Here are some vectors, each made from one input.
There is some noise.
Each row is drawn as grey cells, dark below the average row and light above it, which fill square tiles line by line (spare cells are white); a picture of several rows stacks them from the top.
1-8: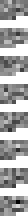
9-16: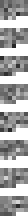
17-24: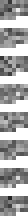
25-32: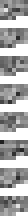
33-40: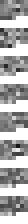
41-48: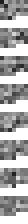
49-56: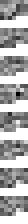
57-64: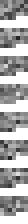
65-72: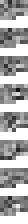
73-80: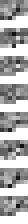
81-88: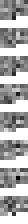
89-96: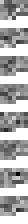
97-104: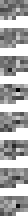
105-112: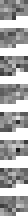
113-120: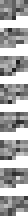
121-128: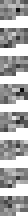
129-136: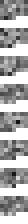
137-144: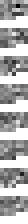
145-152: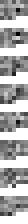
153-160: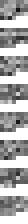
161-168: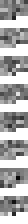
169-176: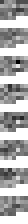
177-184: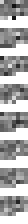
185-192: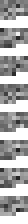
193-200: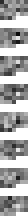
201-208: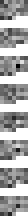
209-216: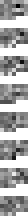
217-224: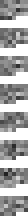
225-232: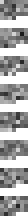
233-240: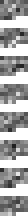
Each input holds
a node of an 18-node tree and a true/false value.
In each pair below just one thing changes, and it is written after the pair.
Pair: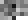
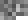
the node of the tree
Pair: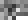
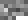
the true/false value
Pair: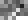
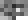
the node of the tree
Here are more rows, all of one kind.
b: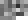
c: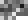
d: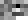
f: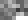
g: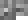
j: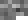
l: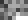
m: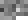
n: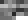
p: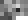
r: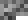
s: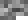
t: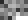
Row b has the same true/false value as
c, d and m.
